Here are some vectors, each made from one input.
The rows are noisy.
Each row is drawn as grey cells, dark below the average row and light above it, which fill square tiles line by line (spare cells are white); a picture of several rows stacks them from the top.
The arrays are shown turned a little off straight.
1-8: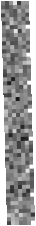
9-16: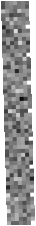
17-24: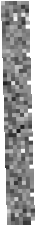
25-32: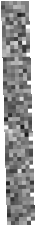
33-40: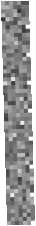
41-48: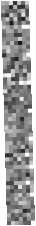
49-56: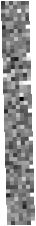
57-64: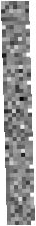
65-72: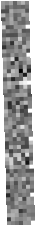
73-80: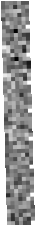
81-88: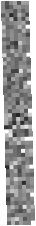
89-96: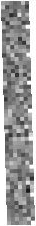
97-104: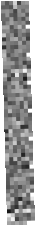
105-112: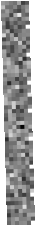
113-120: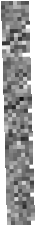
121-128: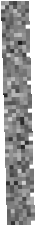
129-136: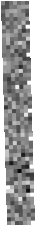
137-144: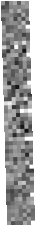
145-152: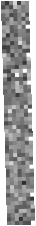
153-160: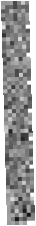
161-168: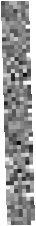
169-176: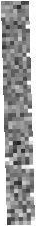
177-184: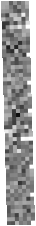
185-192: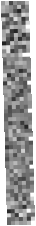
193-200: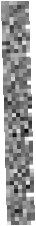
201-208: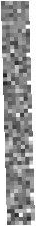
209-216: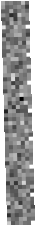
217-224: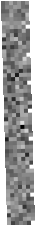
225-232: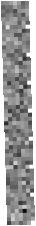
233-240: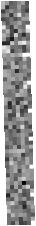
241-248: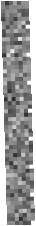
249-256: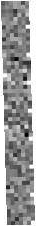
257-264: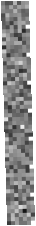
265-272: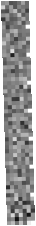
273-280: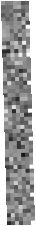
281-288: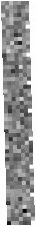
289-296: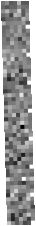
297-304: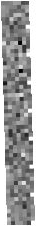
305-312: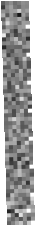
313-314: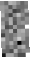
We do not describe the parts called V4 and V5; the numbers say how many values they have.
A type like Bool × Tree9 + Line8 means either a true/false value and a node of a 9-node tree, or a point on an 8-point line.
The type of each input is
(Bool × Bool × Bool × Bool + Unit) × V5 + Line8 × V4.
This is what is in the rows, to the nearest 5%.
About 15% of them hold a point on an 8-point line and a value of V4. The rest hold a value of V5, together with either a fixed value, or four true/false values.
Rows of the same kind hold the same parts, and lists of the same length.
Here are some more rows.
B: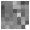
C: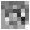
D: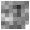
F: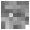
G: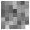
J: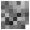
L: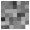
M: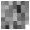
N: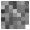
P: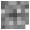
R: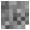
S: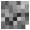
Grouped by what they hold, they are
B, D, F, G, L, M, N, P, R
C
J, S

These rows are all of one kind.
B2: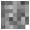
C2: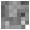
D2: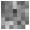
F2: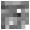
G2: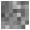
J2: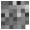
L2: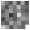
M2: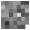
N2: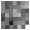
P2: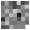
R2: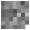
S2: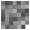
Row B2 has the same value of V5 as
C2, D2, G2 and R2.
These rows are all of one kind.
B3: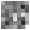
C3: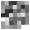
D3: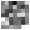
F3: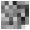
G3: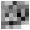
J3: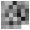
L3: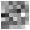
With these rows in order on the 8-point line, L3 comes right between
C3 and J3.
